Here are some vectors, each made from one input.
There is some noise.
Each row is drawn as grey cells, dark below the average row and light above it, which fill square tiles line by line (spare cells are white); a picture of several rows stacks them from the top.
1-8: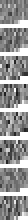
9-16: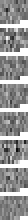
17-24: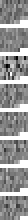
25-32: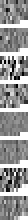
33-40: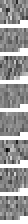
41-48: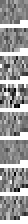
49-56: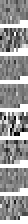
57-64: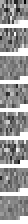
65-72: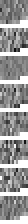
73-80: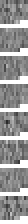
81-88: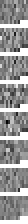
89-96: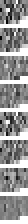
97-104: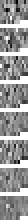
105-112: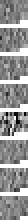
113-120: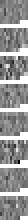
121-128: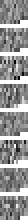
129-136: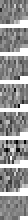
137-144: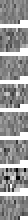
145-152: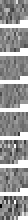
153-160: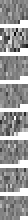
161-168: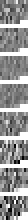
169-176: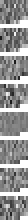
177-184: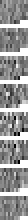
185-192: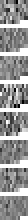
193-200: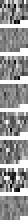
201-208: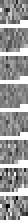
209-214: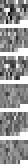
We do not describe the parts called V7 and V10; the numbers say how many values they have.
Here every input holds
either a point on a 9-point line and a value of V10, or a true/false value and a value of V7.
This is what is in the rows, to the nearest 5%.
About 60% of them hold a point on a 9-point line and a value of V10. The rest hold a true/false value and a value of V7.
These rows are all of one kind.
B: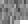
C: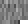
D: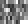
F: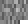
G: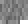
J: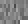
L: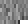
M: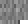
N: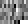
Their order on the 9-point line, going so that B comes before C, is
D, B, N, L, C, J, F, M, G.
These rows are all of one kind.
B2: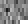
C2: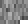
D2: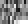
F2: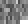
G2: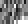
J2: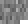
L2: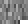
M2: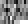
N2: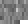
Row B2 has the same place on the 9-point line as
F2 and N2.
